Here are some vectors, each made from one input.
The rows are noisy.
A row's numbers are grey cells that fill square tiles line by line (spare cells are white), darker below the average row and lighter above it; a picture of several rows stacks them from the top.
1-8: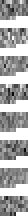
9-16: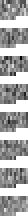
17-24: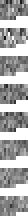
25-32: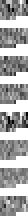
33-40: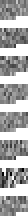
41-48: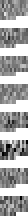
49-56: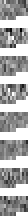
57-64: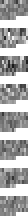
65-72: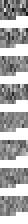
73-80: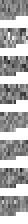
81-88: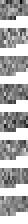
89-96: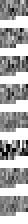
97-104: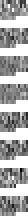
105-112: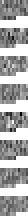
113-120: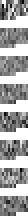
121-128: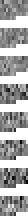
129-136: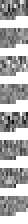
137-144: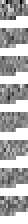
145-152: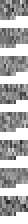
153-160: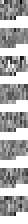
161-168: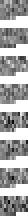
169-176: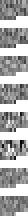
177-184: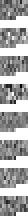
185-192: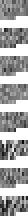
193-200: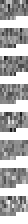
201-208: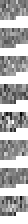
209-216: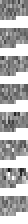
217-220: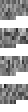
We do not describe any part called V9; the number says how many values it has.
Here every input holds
a list of up to two items, each a true/false value and a value of V9.
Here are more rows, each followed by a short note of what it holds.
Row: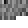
a list of one item
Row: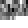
a list of two items
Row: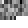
a list of one item
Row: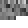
a list of one item
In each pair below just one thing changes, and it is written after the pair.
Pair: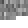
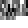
the true/false value in item 1 of the list
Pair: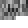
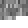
the true/false value in item 2 of the list
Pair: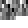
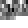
the value of V9 in item 1 of the list
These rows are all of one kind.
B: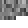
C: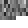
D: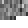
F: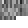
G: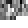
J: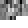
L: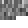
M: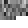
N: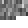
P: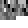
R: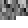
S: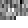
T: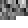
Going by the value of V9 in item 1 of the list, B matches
D, L and N.
